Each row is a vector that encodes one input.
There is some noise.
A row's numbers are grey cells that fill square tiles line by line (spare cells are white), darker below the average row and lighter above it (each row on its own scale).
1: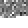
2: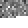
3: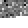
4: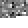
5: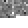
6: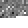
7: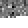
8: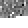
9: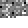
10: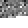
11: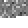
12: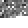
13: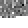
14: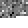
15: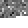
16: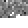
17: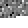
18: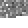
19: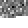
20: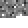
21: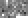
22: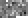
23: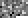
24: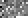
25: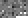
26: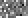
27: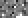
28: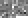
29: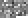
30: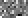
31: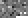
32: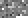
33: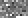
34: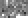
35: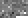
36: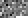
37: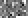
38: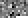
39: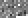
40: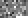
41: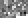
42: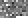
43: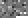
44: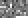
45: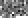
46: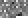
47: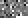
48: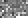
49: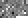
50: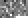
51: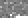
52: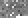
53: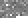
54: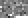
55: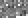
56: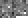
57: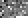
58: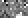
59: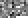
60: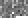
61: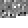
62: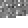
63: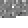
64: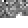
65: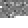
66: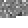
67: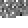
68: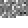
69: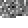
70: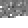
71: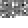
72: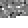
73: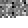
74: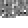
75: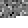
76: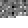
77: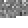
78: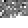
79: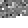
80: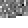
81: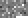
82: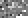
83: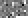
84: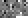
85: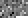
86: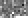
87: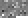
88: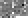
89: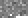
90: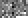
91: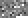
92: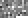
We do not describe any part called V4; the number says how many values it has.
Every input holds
a true/false value, together with either a point on an 8-point line, or a value of V4.
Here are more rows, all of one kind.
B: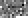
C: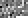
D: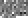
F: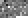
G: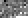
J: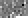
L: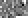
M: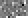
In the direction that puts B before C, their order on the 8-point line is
D, B, G, F, J, L, C, M.
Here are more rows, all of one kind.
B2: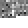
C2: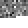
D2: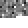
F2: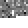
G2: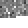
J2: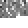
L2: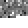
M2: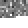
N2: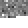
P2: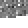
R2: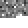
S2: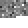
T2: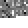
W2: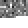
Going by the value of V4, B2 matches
F2, J2, L2 and T2.
